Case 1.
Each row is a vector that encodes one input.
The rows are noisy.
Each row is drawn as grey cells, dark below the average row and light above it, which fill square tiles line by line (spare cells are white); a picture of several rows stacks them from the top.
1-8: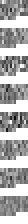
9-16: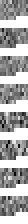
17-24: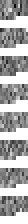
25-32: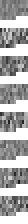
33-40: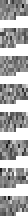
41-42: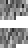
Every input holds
a node of a 9-node tree.
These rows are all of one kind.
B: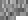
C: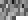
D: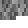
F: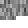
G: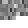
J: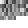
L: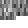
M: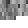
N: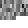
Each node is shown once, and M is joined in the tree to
D and F.
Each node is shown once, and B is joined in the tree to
F and L.
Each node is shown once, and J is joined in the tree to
F and G.
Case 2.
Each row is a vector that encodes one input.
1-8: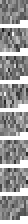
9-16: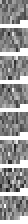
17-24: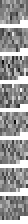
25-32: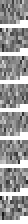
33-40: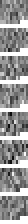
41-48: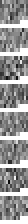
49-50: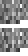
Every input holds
one of 10 labels.
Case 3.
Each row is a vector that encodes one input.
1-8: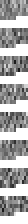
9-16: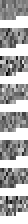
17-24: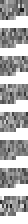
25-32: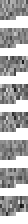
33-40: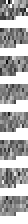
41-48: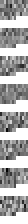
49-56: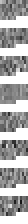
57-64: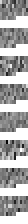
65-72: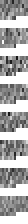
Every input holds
a node of a 9-node tree.
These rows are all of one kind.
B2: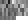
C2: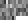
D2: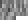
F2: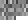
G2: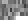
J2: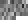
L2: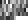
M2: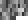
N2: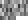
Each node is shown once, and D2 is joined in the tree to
C2 and J2.
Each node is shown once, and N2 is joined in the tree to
C2 and G2.
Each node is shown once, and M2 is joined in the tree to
B2.
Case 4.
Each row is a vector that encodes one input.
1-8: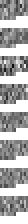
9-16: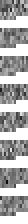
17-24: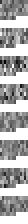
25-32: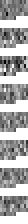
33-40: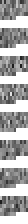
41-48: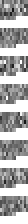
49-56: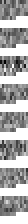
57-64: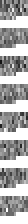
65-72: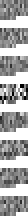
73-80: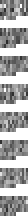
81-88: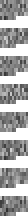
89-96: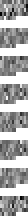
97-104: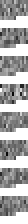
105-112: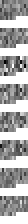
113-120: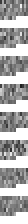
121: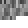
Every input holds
five true/false values.
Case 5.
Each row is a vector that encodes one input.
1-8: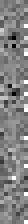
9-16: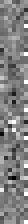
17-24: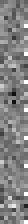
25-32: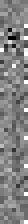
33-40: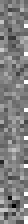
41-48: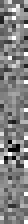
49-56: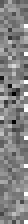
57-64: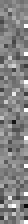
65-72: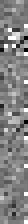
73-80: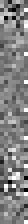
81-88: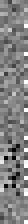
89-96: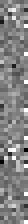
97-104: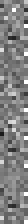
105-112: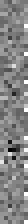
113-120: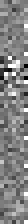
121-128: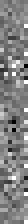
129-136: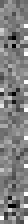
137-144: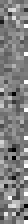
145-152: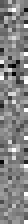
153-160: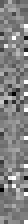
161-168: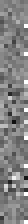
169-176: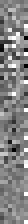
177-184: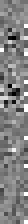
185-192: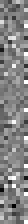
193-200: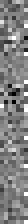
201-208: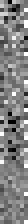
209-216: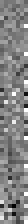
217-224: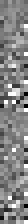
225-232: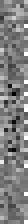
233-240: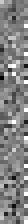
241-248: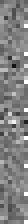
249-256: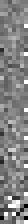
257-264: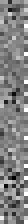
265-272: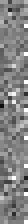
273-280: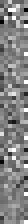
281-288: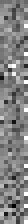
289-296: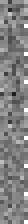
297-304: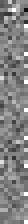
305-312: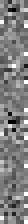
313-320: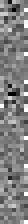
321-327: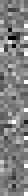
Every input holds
one of 10 labels.
